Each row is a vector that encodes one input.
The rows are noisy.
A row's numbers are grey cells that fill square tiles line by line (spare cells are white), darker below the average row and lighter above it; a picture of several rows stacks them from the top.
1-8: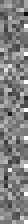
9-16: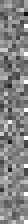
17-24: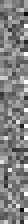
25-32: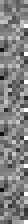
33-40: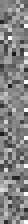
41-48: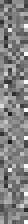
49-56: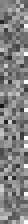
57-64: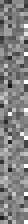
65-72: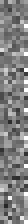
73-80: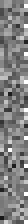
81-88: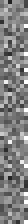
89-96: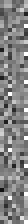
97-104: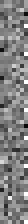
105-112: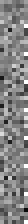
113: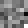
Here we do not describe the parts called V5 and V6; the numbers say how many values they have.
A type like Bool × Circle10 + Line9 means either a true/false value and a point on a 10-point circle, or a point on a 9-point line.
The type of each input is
(Bool × V5 + Line4) × V6.
